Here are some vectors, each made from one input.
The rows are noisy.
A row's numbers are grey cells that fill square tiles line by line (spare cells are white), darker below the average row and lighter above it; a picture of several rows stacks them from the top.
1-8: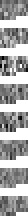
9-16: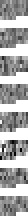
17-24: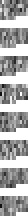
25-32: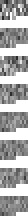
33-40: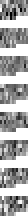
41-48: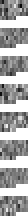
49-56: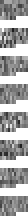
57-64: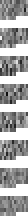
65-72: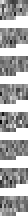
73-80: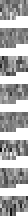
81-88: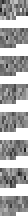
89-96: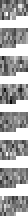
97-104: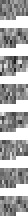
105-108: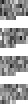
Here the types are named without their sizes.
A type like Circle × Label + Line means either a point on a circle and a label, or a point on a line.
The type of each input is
Tree.
